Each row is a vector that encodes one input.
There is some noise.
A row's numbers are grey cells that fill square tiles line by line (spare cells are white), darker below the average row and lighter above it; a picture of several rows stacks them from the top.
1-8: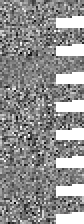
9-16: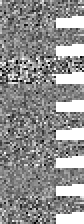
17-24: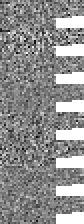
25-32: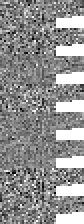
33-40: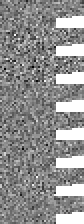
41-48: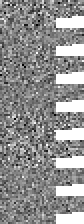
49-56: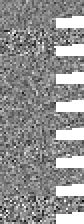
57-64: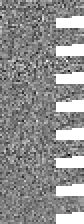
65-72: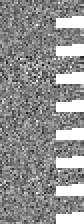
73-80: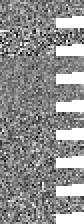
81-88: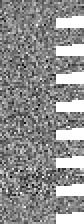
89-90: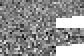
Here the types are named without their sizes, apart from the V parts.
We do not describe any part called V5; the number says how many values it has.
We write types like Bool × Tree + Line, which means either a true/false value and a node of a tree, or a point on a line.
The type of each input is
List(Bool × V5).
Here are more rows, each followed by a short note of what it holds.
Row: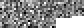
the empty list
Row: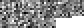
the empty list
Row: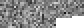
a list of one item
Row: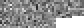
a list of two items
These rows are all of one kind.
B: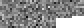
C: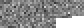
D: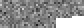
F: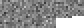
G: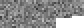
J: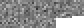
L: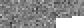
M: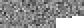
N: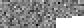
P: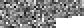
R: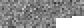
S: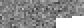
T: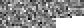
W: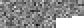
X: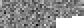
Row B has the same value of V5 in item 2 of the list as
F, J, S and X.
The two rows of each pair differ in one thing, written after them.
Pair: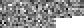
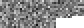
the true/false value in item 2 of the list
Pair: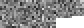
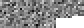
the true/false value in item 2 of the list
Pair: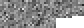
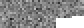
the value of V5 in item 1 of the list
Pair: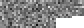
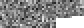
the value of V5 in item 2 of the list
